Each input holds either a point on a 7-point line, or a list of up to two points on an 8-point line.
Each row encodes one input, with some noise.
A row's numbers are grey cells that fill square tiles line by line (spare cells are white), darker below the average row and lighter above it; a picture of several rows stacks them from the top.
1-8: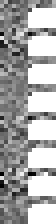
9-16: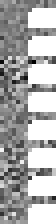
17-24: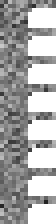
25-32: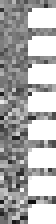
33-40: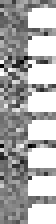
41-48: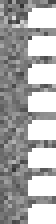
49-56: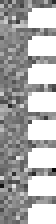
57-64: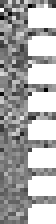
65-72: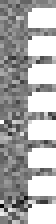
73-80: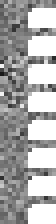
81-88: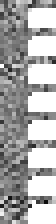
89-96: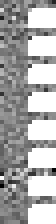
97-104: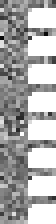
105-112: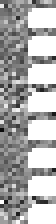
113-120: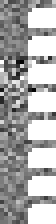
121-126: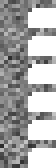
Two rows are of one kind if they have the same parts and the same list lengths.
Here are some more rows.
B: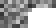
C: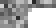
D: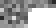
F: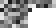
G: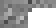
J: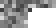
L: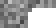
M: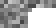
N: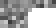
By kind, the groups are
B, G, J, L, M
C
D, N
F

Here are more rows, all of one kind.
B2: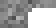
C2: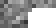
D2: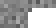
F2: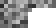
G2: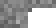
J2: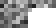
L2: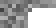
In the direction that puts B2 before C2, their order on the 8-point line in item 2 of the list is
L2, B2, D2, J2, G2, F2, C2.
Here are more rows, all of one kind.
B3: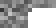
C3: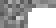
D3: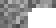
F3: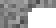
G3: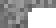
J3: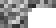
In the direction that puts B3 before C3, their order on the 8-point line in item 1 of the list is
J3, F3, G3, D3, B3, C3.
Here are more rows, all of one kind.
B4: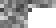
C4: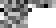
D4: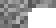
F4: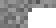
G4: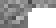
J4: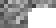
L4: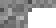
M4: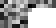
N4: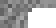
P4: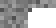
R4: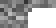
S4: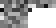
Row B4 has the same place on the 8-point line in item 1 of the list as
L4 and N4.
